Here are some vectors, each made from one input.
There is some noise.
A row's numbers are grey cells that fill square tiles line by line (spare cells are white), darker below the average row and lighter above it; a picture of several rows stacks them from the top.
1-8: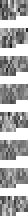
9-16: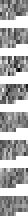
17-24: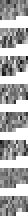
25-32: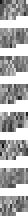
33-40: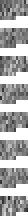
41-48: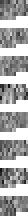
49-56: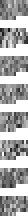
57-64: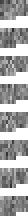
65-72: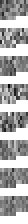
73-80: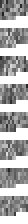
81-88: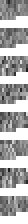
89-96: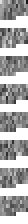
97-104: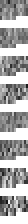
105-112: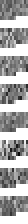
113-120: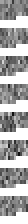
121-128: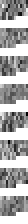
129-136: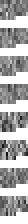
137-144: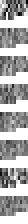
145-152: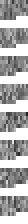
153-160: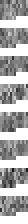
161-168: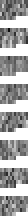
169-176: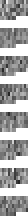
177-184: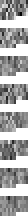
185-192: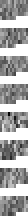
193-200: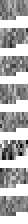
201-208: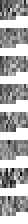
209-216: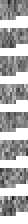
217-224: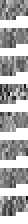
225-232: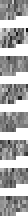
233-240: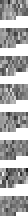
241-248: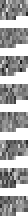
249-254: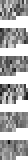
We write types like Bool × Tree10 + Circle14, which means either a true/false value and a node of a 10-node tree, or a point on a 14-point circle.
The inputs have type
Bool × (Line6 + Line11).
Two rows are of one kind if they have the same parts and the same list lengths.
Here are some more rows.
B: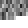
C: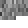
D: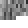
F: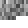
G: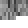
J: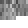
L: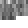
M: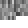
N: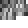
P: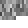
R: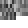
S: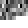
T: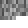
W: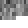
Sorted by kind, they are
B, C, J, P, T
D, F, G, L, M, N, R, S, W

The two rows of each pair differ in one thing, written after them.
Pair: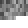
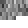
the true/false value
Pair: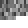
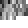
the place on the 6-point line
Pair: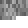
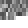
the place on the 6-point line
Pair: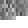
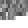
the place on the 6-point line
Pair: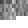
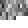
the true/false value
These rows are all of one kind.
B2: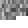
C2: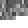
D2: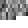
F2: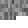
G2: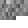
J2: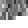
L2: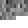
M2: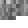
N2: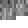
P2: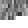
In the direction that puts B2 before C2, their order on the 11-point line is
F2, L2, B2, C2, J2, N2, D2, P2, M2, G2.
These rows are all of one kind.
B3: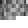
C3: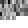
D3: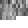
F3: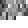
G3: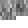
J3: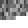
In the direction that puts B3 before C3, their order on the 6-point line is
D3, G3, F3, B3, C3, J3.
